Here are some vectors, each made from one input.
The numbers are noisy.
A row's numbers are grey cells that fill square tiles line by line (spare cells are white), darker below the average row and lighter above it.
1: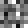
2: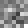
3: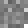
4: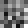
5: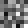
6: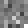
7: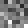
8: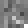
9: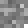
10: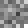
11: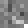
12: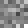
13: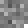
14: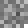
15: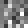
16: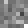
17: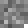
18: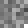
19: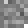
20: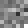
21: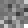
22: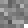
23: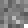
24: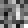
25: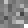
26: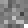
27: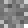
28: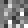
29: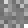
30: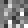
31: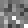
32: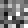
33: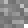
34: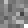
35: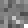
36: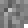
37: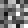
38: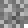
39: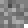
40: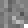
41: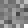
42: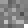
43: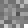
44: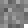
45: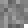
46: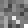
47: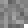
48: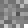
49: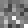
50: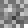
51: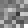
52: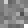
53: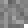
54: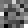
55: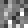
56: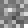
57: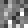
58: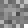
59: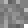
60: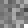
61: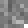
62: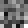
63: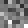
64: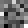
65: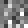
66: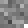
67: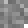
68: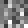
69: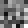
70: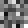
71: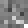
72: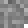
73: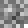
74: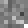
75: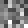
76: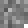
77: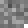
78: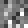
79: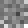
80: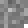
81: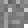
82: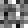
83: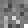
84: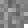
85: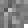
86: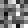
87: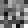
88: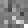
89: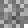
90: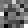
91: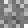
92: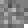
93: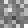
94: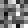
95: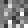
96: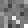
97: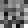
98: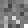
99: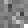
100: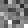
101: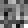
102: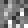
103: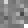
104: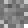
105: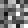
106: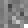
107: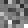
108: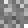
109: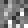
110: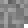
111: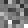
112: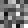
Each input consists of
either a point on each of two 3-point lines and a true/false value, or a list of up to three points on a 5-point line.
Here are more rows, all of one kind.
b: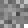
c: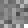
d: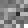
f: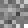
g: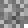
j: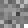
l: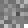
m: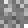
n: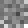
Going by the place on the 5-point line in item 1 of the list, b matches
g, j and m.
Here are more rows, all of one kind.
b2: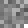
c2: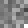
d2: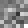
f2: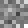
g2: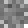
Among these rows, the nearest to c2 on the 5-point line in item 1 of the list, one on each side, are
b2 and g2.
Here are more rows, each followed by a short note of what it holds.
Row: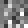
a list of one item
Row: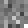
a list of three items
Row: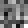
a point on each of two 3-point lines and a true/false value
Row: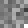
a list of two items
